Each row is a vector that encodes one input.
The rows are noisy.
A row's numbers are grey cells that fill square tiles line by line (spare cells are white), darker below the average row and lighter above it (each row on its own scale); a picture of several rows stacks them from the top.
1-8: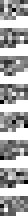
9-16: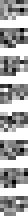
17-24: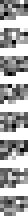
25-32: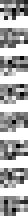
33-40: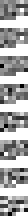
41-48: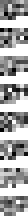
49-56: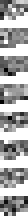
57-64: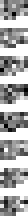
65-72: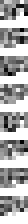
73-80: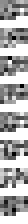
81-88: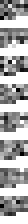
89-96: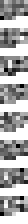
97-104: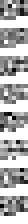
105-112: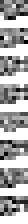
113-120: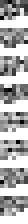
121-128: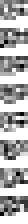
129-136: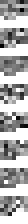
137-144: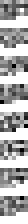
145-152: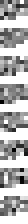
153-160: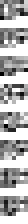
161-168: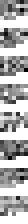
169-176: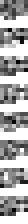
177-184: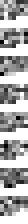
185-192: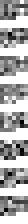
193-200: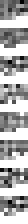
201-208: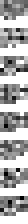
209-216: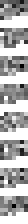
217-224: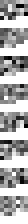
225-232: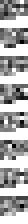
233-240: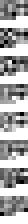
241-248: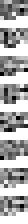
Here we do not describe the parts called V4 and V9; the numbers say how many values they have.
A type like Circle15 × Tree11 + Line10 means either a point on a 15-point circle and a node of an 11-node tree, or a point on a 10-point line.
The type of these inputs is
(Bool × Bool × Bool + Line6) × V4 + (Line10 + V9) × V9.
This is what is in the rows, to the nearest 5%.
About 50% of them hold a value of V4, together with either a point on a 6-point line, or three true/false values. The rest hold a value of V9, together with either a point on a 10-point line, or a value of V9.
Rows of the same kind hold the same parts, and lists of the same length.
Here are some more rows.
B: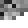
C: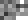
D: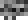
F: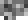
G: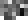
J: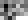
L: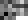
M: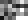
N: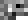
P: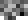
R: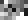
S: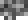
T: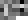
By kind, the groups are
B, C, L, M
D, F, J, R, S
G, N, P
T

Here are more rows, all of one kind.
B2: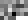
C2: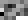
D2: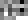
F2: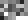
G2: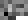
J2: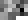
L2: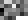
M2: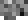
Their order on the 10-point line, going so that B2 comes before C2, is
G2, M2, J2, L2, B2, D2, F2, C2.
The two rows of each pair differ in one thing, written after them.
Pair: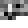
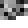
the place on the 10-point line
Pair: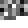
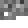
the place on the 10-point line
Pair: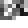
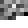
the value of V9
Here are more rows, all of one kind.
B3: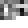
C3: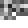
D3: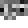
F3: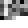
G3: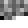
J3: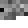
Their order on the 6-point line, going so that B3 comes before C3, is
G3, F3, B3, J3, D3, C3.
